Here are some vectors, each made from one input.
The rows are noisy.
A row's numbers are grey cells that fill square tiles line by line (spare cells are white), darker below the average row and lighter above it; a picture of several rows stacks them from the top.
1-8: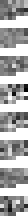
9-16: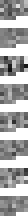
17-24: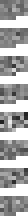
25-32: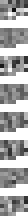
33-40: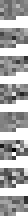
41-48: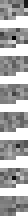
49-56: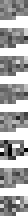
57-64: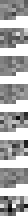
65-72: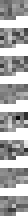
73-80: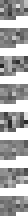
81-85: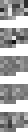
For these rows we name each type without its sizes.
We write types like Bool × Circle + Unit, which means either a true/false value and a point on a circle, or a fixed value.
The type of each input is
Line.
